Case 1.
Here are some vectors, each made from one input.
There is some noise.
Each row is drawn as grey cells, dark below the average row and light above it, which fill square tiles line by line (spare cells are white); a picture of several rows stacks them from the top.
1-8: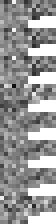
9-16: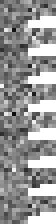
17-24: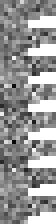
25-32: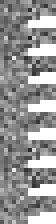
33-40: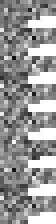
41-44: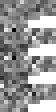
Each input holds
a point on a 5-point line.
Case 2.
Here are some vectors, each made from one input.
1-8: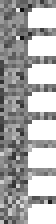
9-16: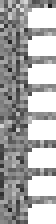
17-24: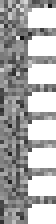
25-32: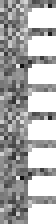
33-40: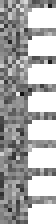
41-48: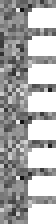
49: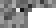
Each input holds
one of 5 labels.
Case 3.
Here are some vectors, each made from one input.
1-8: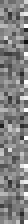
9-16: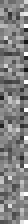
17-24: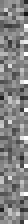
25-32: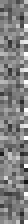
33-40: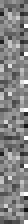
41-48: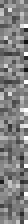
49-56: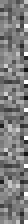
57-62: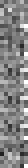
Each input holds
a point on a 5-point circle.
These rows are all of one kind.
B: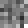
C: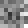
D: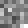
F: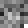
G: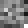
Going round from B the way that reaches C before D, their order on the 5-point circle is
B, C, D, G, F.
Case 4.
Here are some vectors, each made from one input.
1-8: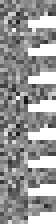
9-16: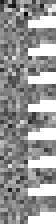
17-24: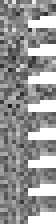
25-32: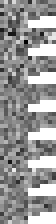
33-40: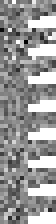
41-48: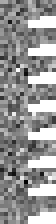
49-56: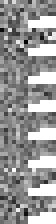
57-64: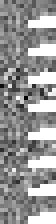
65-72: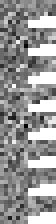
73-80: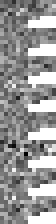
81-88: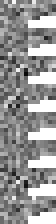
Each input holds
a point on a 10-point line.
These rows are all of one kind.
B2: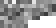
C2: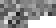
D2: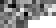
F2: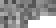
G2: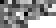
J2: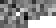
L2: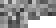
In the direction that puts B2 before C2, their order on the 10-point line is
B2, L2, C2, F2, J2, D2, G2.
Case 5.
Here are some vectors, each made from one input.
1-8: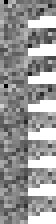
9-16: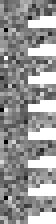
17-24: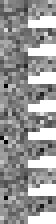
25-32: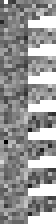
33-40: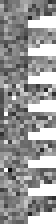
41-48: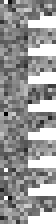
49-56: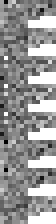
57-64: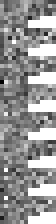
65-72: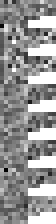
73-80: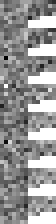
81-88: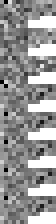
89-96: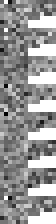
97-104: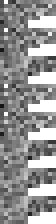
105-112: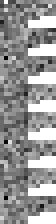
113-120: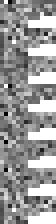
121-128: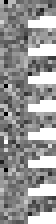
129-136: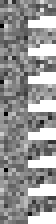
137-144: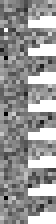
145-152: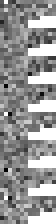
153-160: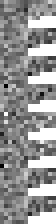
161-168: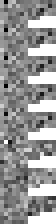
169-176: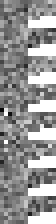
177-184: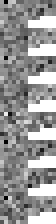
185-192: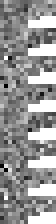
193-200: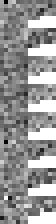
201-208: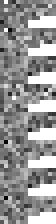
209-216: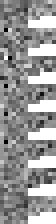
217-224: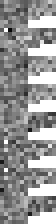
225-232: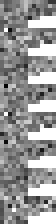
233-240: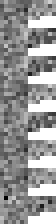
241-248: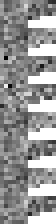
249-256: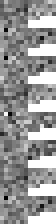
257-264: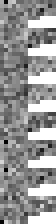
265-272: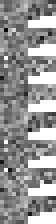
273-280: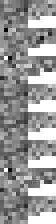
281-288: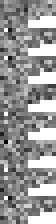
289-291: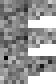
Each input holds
either a fixed value, or three true/false values.
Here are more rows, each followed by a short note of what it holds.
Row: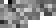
three true/false values
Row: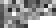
a fixed value
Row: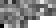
three true/false values
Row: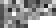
a fixed value
